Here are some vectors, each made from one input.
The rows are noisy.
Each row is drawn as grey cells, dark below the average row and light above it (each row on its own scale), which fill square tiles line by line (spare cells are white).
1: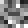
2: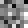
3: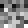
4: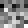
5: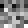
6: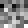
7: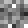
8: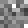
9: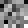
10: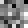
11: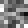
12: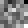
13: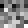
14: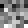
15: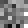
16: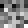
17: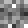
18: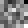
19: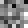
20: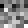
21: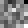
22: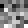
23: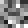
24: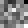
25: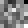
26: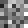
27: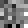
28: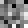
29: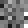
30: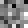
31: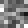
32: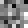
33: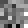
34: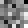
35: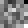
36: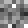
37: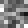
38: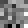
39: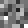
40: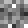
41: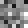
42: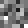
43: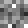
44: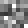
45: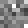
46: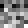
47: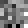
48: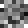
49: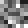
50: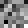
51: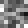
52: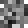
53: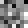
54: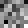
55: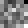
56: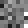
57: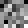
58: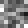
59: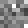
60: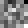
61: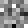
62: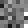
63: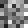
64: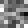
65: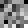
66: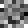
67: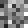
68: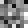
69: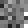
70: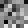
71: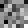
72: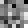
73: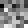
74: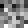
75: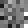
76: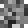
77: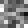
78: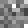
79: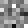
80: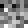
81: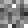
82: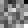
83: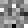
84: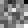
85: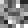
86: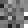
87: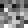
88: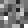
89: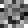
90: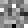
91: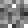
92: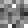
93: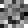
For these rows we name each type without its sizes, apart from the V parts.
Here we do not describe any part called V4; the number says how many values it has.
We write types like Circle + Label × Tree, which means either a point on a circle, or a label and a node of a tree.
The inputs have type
Bool × V4 + Tree.
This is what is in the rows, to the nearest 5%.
About 65% of them hold a node of a tree. The rest hold a true/false value and a value of V4.
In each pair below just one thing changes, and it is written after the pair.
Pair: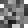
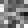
the value of V4
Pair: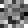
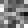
the value of V4
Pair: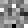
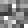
the value of V4
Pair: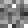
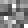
the value of V4
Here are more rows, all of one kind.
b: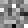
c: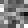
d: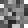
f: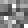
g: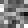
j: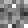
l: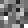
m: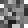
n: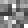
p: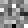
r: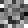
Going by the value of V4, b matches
c, g and p.
